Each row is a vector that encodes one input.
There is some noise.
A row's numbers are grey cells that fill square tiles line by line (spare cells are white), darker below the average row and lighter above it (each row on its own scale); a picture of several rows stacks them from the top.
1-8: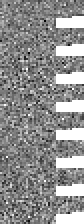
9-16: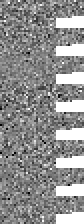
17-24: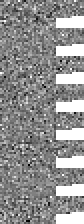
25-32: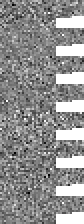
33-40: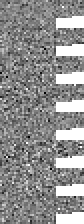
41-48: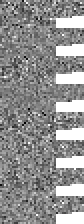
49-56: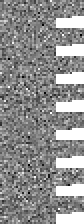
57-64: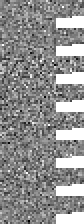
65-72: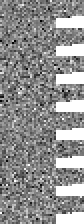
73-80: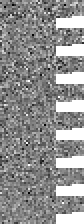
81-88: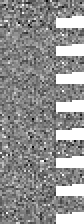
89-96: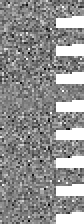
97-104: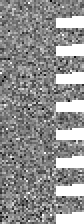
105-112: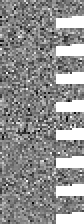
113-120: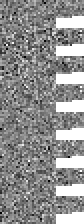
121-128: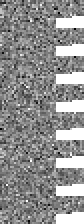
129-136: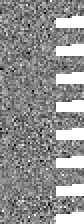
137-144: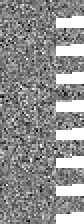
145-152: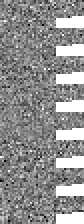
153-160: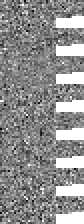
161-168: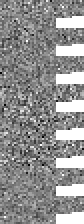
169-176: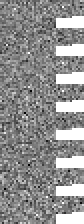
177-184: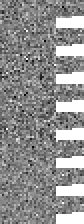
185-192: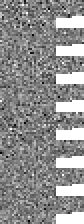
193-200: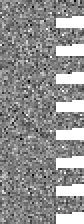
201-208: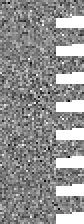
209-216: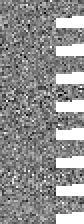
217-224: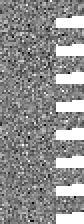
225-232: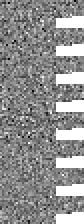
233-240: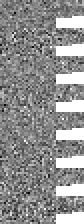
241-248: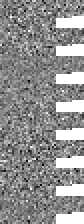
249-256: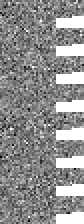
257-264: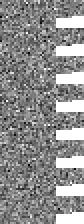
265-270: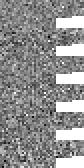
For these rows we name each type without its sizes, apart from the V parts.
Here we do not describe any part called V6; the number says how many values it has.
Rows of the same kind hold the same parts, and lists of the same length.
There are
2 kinds of row.
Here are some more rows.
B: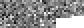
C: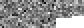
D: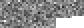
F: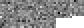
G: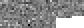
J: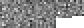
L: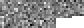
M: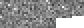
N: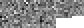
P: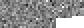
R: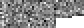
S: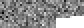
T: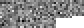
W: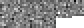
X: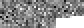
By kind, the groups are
B, C, D, G, S, X
F, J, L, M, N, P, R, T, W

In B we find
a point on a line and a value of V6.
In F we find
a label and a value of V6.
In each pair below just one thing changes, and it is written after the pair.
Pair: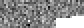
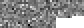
the value of V6
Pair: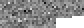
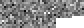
the place on the line
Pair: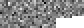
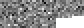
the value of V6
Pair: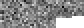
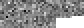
the value of V6
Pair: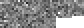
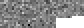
the place on the line
